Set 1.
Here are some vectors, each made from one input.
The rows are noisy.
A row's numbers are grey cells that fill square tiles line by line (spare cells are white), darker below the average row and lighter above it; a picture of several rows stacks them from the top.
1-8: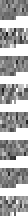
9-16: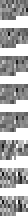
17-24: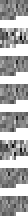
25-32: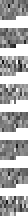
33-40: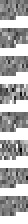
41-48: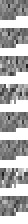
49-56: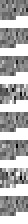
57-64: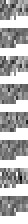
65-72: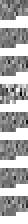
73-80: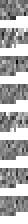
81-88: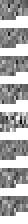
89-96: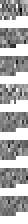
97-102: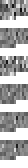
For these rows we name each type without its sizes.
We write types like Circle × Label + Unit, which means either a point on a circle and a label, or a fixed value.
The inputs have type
List(Line) + Tree.
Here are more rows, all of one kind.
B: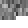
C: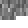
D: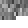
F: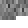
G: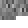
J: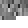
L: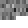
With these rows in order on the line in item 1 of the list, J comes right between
B and C.
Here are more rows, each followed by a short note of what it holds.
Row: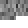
a list of one item
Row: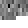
a list of two items
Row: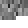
a list of two items
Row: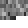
the empty list
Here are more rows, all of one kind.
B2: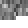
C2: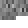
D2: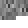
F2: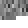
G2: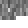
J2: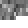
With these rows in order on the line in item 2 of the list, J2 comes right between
B2 and G2.
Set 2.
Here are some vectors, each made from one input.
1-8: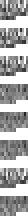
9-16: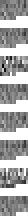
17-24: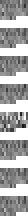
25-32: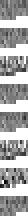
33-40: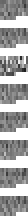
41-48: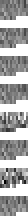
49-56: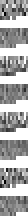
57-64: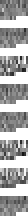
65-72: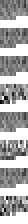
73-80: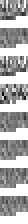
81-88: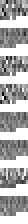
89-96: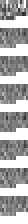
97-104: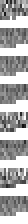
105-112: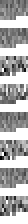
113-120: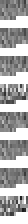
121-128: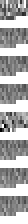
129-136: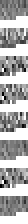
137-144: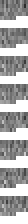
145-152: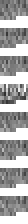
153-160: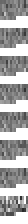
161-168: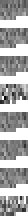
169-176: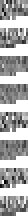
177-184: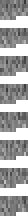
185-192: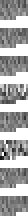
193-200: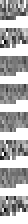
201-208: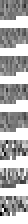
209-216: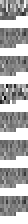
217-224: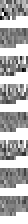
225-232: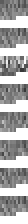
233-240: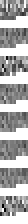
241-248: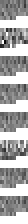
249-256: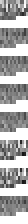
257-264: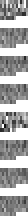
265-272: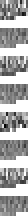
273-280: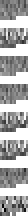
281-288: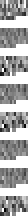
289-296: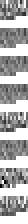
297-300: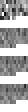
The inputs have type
Line3 × Line5 + Line6 + Tree16.
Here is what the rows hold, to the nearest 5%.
About 15% of them hold a point on a 3-point line and a point on a 5-point line. About 20% of them hold a point on a 6-point line. The rest hold a node of a 16-node tree.
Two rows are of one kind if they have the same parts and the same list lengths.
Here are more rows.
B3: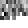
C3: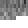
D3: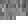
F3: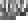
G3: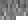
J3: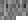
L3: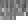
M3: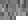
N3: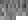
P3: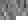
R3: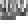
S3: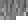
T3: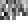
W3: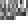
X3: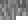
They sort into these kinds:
B3, T3
C3, D3, G3, J3, L3, M3, N3, P3, S3, X3
F3, R3, W3

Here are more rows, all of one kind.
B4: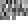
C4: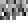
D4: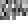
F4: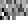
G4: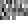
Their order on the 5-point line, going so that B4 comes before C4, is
F4, G4, B4, D4, C4.
